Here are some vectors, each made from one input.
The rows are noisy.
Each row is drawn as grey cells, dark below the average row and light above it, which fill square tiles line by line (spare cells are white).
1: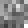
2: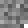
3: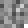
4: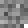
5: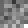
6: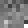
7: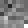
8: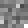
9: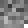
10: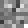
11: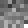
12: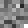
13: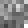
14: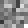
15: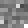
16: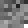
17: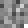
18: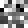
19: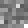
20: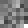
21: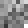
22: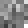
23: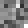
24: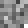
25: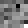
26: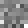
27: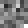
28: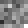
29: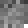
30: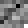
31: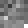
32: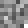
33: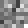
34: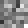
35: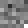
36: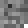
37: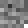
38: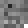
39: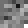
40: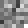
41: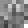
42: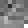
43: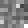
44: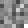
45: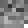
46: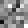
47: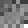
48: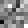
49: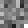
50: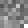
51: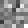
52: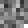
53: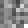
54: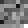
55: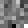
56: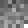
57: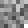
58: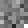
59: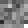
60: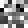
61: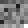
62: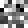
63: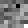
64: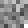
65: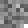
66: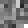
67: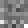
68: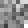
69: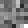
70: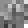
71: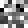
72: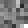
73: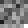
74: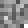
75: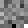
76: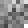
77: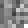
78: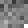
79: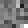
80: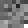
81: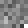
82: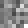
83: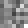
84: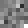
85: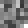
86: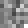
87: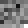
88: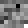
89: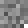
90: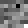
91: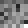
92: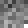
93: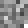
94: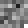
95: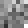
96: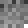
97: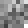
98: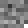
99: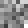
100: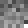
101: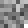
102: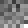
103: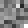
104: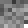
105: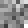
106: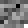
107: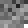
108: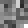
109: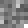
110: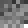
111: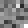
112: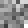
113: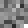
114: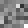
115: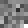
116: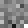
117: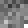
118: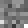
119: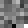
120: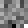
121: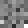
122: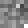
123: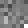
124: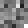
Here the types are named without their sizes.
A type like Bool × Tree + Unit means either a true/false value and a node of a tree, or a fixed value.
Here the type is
List(Line).
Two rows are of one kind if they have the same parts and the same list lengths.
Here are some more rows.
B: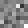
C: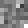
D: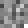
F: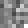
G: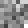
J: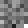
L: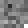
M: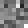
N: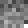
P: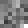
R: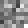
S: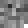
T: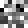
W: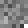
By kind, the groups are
B, C, M, N, P, S
D, F, G, R
J, L, W
T

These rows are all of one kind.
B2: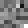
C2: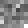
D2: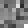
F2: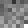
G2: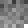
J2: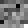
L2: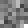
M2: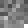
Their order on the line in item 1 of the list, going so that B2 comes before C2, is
D2, B2, L2, C2, M2, G2, F2, J2.
